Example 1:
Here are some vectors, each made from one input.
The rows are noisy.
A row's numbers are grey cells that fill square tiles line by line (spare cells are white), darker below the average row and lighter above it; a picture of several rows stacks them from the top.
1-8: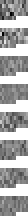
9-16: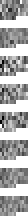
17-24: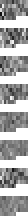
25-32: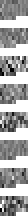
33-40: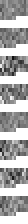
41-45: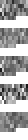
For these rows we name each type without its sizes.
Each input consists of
a list of points on a line.
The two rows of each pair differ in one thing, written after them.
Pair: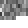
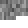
the place on the line in item 1 of the list
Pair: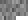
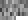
the place on the line in item 1 of the list
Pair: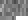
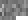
the place on the line in item 1 of the list
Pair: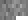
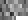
the place on the line in item 2 of the list
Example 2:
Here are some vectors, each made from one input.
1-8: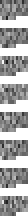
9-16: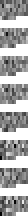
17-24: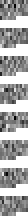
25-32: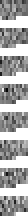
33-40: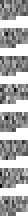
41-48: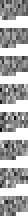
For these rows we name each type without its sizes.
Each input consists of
either a point on each of two lines, or three true/false values.
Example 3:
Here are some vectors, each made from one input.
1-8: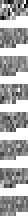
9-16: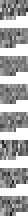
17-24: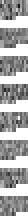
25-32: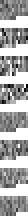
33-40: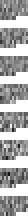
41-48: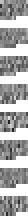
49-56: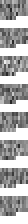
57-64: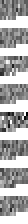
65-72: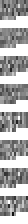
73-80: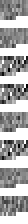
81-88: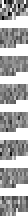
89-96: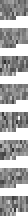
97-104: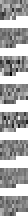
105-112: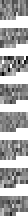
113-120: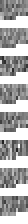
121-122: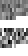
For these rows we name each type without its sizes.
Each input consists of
a list of points on a line.
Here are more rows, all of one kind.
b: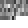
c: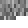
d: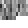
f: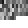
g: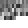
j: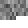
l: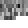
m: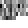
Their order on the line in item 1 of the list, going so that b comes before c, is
b, g, l, f, m, d, c, j.
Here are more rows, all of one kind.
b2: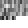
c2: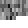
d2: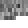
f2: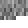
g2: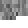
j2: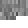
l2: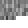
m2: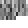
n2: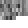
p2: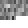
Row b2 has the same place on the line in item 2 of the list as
j2, l2 and m2.
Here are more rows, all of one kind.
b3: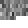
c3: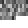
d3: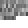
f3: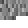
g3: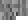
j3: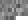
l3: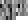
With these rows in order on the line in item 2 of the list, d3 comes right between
b3 and g3.
